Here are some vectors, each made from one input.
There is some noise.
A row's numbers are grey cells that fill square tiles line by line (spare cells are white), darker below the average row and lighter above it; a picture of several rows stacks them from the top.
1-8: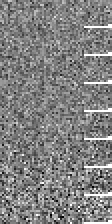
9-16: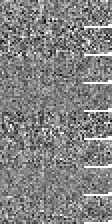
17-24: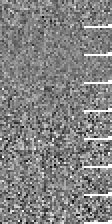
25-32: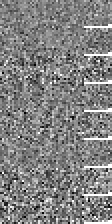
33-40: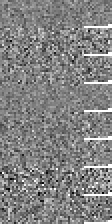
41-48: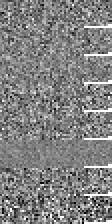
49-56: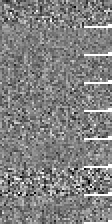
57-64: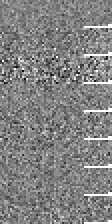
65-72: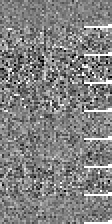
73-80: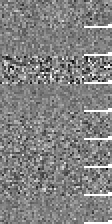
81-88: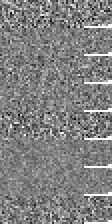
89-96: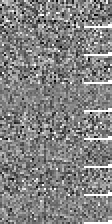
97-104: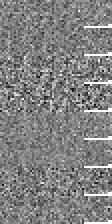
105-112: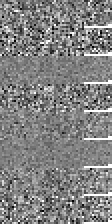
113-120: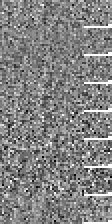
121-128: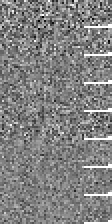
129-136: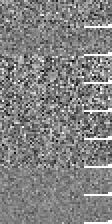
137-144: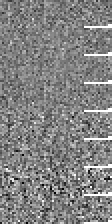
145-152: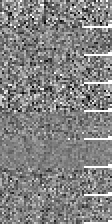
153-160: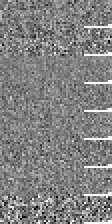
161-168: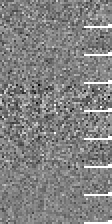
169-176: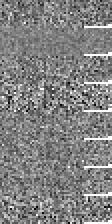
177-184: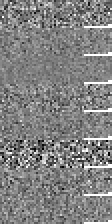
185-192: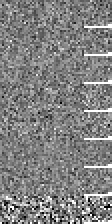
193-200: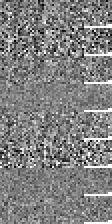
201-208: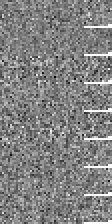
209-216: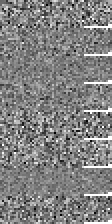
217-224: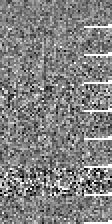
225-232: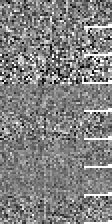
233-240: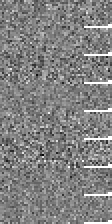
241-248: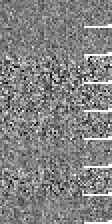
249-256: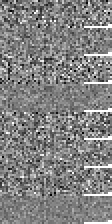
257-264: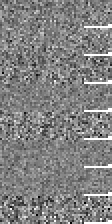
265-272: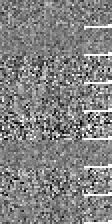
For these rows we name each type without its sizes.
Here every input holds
a list of items, each a point on a circle and a point on a line.
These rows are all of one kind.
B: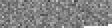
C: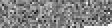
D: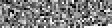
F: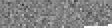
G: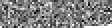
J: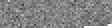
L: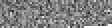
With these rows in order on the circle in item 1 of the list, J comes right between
F and L.
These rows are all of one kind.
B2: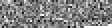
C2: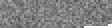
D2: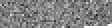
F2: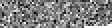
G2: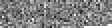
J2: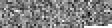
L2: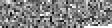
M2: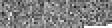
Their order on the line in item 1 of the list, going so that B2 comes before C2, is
F2, D2, G2, M2, J2, B2, C2, L2.
